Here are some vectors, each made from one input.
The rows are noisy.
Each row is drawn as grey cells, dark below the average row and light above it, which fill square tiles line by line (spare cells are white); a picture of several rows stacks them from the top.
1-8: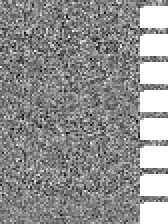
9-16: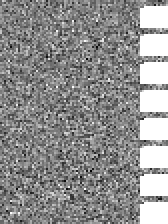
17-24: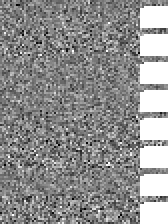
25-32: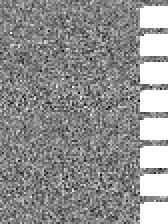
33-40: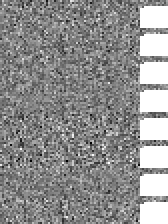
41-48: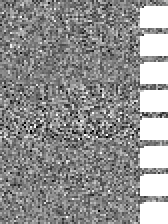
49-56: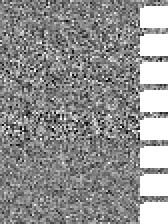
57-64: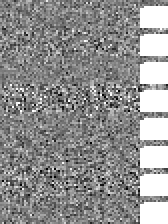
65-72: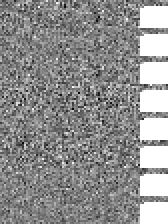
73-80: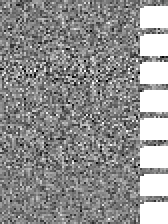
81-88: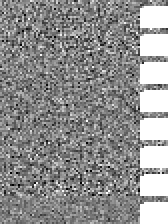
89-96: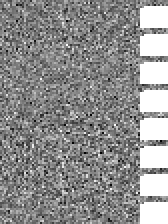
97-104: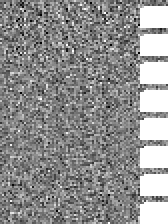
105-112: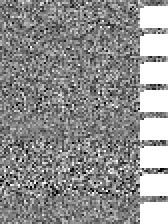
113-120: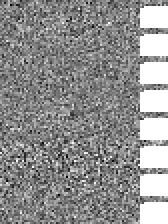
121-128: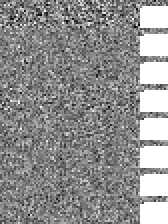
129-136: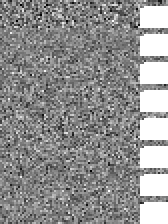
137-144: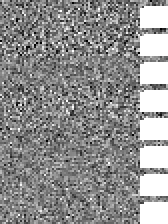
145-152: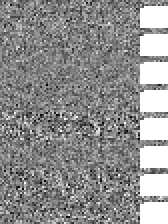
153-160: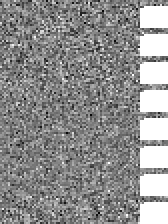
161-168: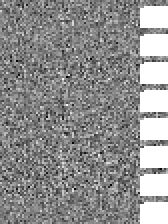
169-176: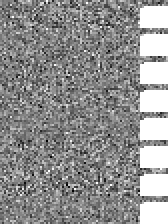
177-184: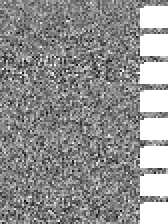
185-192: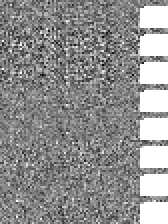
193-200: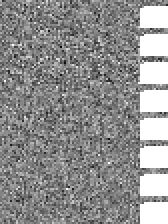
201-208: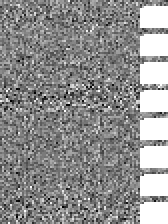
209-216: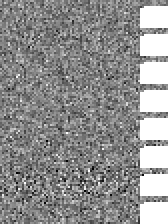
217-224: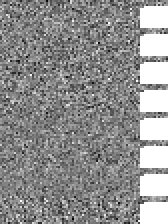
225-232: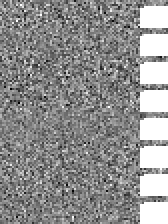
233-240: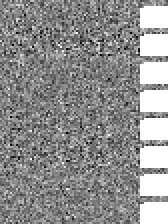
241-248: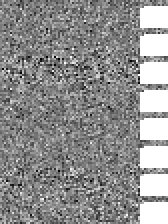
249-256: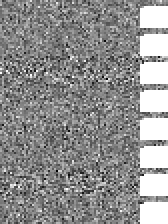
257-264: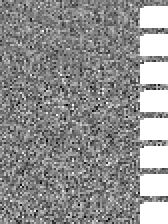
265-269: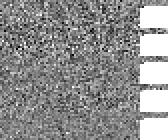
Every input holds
either a point on a 9-point circle and a point on a 9-point line, or a point on an 11-point circle.
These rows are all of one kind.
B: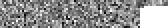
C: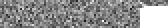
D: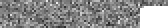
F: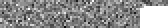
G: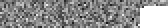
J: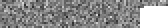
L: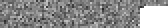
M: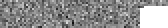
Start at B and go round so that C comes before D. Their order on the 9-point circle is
B, J, G, F, C, M, D, L.
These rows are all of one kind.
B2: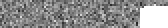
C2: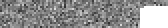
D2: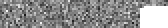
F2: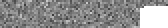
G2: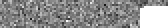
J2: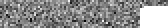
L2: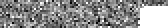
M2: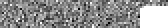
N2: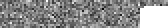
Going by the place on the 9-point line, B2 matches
D2, J2 and L2.
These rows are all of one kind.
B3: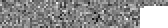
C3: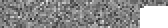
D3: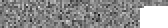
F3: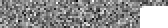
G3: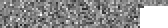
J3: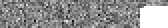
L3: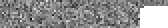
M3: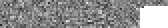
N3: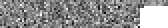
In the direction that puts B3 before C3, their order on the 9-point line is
M3, F3, D3, B3, G3, L3, C3, J3, N3.
